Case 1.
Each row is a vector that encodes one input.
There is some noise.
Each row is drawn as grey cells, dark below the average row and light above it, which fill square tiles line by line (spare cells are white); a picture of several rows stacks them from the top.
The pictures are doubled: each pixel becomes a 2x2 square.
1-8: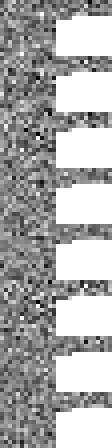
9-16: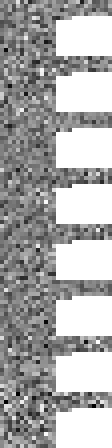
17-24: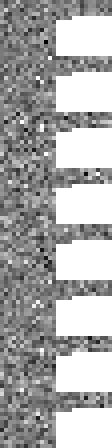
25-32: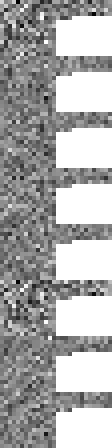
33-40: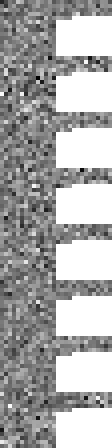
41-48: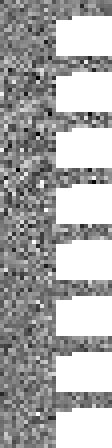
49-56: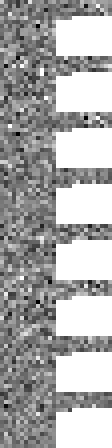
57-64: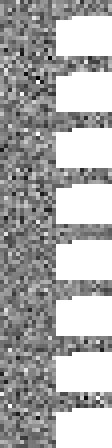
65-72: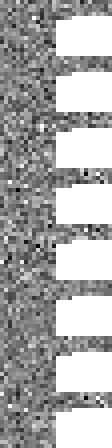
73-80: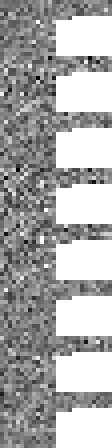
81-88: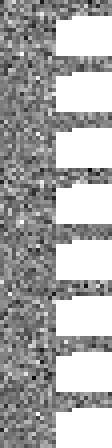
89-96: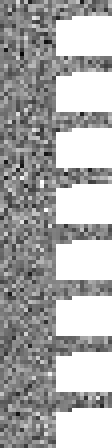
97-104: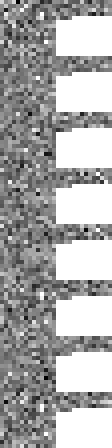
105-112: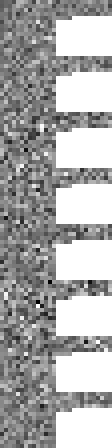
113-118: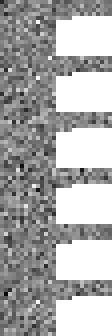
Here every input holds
a point on a 9-point line, together with either a fixed value, or one of 9 labels and four true/false values.
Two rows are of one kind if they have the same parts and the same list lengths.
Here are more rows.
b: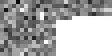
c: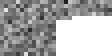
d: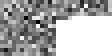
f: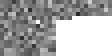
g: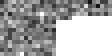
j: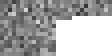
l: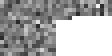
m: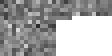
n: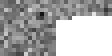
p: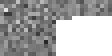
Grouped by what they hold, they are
b, d, g
c, f, j, l, m, n, p

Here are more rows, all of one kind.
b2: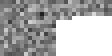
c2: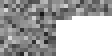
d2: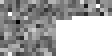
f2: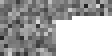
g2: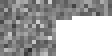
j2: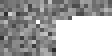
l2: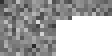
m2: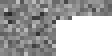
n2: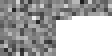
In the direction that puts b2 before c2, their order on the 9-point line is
d2, f2, j2, g2, l2, m2, b2, c2, n2.
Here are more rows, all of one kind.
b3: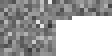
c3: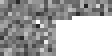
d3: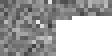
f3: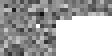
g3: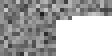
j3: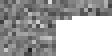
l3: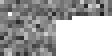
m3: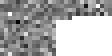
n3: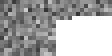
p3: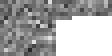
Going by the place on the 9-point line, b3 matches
d3, j3 and p3.
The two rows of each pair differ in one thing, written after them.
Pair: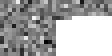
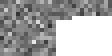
the place on the 9-point line
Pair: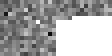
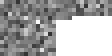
the place on the 9-point line
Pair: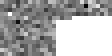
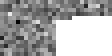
the place on the 9-point line
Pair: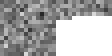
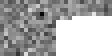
one of the four true/false values
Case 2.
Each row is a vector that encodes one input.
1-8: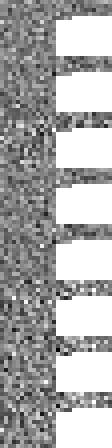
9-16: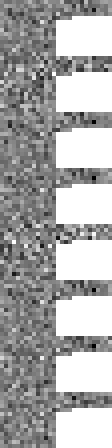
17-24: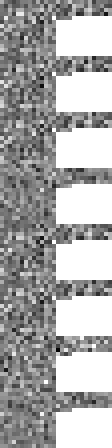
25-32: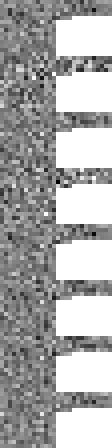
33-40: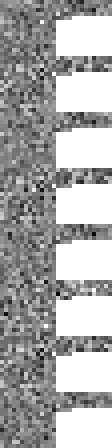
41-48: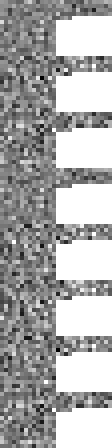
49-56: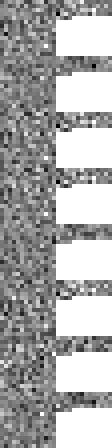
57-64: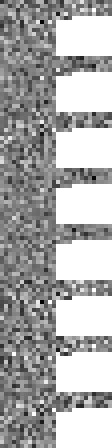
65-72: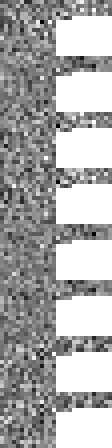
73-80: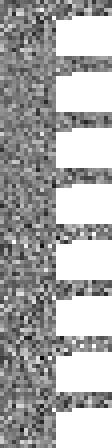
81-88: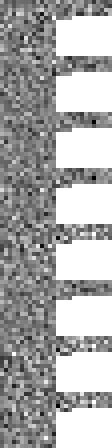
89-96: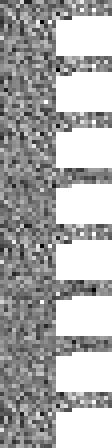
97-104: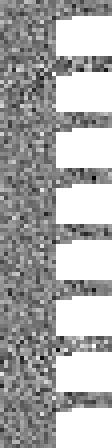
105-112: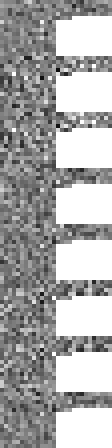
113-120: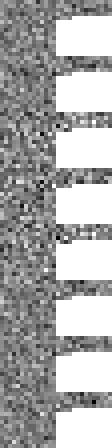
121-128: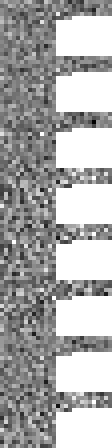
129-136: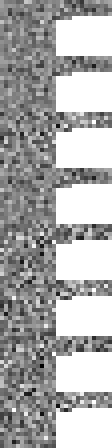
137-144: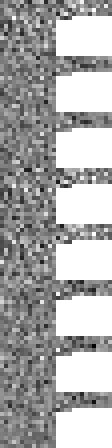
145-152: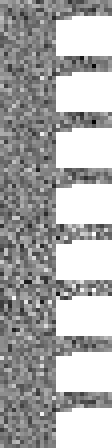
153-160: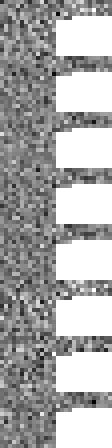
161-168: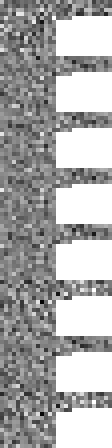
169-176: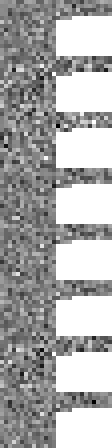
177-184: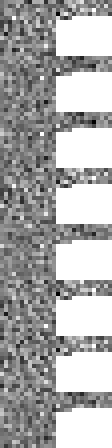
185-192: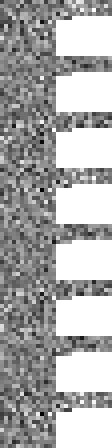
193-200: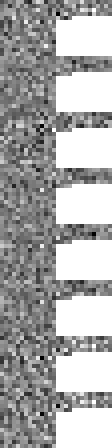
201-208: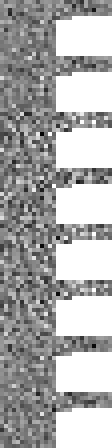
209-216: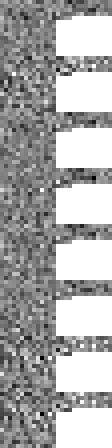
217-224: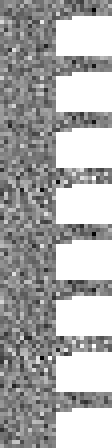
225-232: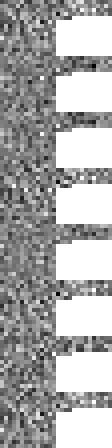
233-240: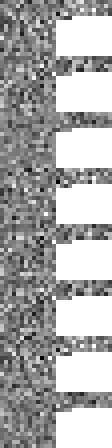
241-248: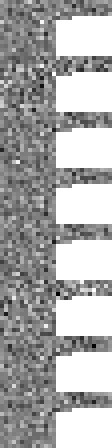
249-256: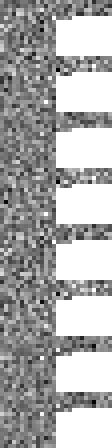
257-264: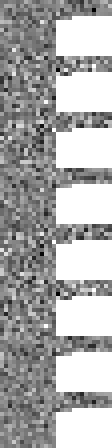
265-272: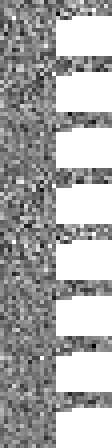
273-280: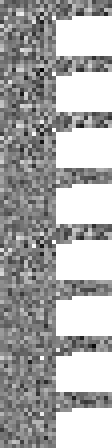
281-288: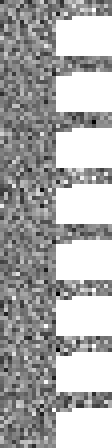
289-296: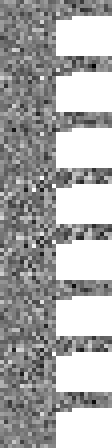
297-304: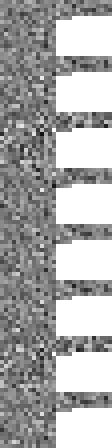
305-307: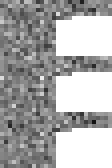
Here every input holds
either a point on a 19-point circle, or one of 7 labels, or three true/false values.
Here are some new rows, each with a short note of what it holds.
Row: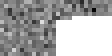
a point on a 19-point circle
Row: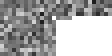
one of 7 labels
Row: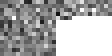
three true/false values
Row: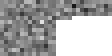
a point on a 19-point circle
